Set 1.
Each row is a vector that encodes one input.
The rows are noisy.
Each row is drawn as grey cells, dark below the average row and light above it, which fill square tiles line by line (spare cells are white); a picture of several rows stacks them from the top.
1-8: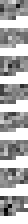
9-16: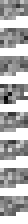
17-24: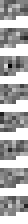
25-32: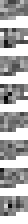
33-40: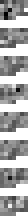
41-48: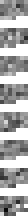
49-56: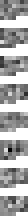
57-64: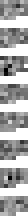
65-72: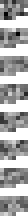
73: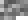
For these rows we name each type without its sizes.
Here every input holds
a point on a line, together with either a fixed value, or four true/false values.
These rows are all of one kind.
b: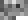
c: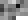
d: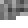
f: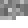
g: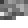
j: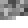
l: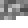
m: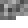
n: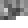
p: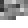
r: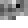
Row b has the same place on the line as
c, f, p and r.
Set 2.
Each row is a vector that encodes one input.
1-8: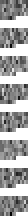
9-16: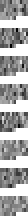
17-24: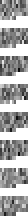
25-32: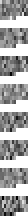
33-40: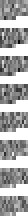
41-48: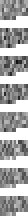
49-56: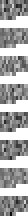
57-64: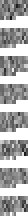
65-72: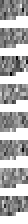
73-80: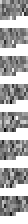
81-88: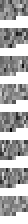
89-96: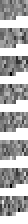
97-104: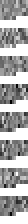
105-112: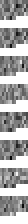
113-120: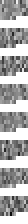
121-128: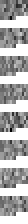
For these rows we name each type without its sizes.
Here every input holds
either a point on a line, or a node of a tree.
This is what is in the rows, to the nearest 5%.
About 40% of them hold a point on a line. The rest hold a node of a tree.
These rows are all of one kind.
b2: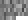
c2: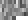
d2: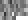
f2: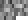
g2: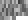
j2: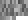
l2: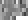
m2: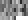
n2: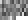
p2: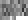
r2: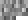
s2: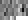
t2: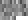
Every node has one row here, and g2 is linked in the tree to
j2.
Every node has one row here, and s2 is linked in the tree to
b2.
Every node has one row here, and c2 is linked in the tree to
l2.
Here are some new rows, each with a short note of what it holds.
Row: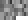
a node of a tree
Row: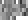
a node of a tree
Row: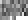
a node of a tree
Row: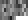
a point on a line
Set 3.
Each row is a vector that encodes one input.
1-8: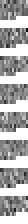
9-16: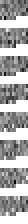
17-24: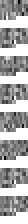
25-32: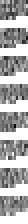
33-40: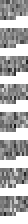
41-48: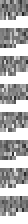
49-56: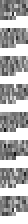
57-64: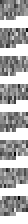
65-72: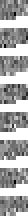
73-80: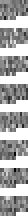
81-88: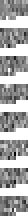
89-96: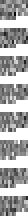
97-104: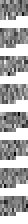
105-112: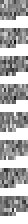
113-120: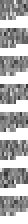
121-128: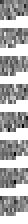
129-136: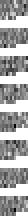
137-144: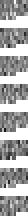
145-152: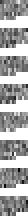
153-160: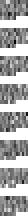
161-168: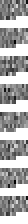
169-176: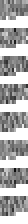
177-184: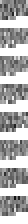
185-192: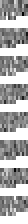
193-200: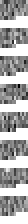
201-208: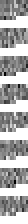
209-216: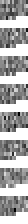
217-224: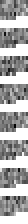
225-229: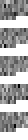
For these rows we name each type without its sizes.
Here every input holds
a point on a line, together with either a fixed value, or four true/false values.
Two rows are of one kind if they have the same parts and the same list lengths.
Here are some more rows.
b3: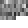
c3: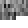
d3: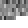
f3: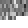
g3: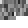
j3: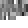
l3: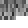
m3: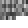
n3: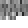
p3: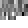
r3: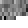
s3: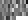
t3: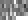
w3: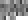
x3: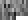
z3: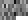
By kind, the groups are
b3, c3, d3, g3, j3, l3, m3, n3, p3, r3, w3, x3, z3
f3, s3, t3

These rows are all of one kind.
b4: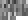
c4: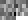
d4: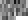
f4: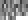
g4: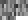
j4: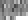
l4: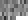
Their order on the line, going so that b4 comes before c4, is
d4, b4, l4, j4, f4, g4, c4.
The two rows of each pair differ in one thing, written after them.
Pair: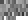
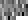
one of the four true/false values
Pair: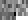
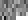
the place on the line
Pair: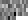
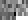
one of the four true/false values
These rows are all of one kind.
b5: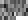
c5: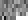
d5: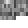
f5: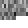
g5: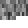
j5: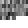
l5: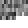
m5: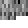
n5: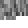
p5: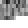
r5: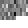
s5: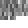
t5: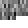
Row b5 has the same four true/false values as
g5 and j5.
